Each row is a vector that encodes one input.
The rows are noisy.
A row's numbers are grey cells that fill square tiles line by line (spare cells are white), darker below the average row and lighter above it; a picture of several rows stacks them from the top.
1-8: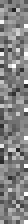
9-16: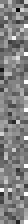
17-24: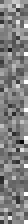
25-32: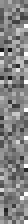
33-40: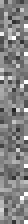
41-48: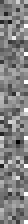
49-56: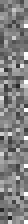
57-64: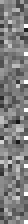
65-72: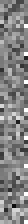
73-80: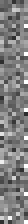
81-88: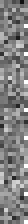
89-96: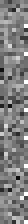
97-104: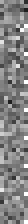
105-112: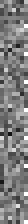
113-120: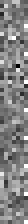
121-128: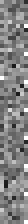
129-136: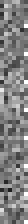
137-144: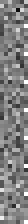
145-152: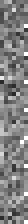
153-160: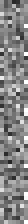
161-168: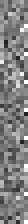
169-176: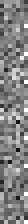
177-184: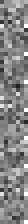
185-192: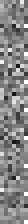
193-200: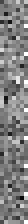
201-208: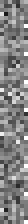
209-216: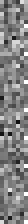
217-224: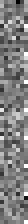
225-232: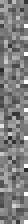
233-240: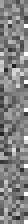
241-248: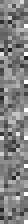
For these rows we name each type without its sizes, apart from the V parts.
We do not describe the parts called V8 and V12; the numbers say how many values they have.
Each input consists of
four true/false values, together with either a point on a circle, or a value of V8 and a value of V12.
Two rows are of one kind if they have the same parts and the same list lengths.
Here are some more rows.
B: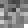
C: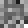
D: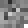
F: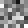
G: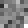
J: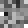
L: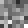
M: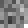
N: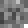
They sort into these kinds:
B, D, G, L, M, N
C, F, J

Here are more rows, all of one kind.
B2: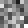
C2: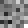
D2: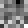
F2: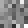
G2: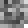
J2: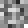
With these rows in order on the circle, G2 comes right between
D2 and F2.
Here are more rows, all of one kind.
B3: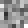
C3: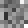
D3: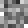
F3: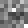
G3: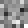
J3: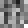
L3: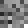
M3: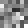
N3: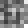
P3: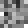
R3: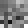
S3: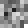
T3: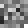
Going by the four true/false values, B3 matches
C3 and S3.
